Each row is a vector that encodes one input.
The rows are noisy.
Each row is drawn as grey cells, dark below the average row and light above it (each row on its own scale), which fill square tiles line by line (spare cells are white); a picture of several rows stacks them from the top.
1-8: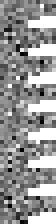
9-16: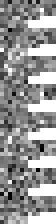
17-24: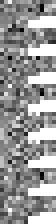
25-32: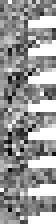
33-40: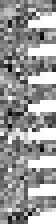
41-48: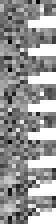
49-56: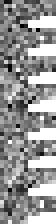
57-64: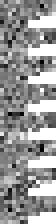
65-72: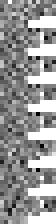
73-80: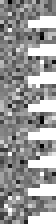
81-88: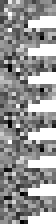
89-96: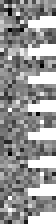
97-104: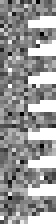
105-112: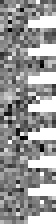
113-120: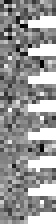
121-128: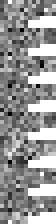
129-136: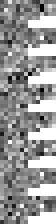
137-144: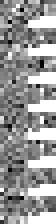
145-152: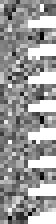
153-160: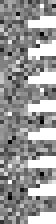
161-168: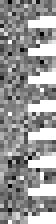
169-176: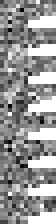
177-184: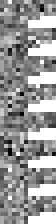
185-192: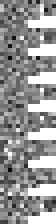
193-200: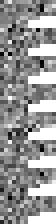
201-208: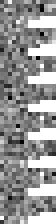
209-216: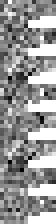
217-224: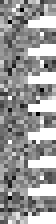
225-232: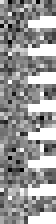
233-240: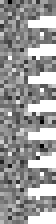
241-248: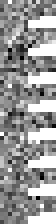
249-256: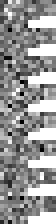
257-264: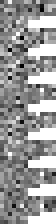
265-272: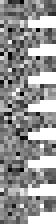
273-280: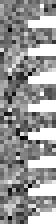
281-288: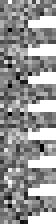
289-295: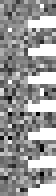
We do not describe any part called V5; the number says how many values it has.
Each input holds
three true/false values, together with either a point on an 8-point line, or a value of V5.
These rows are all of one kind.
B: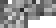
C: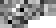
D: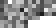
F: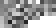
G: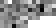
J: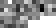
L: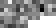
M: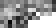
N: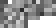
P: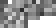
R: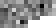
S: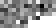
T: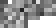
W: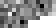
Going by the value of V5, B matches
D, N, P and T.
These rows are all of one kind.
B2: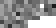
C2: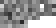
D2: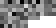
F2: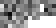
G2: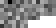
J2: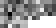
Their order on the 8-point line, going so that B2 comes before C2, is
B2, C2, F2, J2, G2, D2.
